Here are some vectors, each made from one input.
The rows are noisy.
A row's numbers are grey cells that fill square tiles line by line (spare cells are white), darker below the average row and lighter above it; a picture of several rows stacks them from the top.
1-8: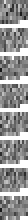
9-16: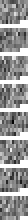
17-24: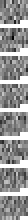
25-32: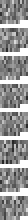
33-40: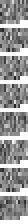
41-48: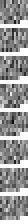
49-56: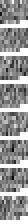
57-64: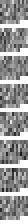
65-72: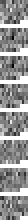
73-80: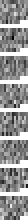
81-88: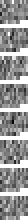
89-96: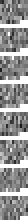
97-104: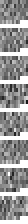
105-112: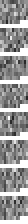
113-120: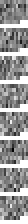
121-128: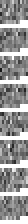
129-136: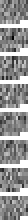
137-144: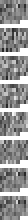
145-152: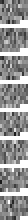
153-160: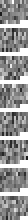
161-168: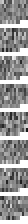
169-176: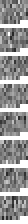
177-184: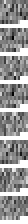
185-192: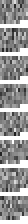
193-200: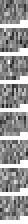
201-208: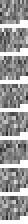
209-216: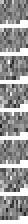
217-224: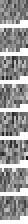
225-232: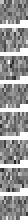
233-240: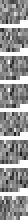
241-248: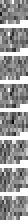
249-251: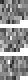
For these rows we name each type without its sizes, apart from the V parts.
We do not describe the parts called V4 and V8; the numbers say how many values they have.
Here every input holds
either a point on a circle, or a fixed value, or a true/false value, a value of V4 and a value of V8.
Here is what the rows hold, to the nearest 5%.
About 50% of them hold a point on a circle. A few of them hold a fixed value. The rest hold a true/false value, a value of V4 and a value of V8.
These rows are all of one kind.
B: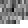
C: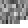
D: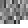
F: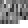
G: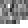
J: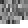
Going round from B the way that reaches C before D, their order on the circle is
B, G, F, C, D, J.
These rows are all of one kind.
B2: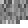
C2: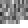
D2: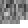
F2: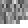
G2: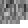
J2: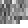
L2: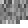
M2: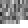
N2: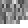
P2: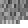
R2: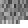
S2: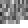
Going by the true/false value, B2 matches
J2 and L2.
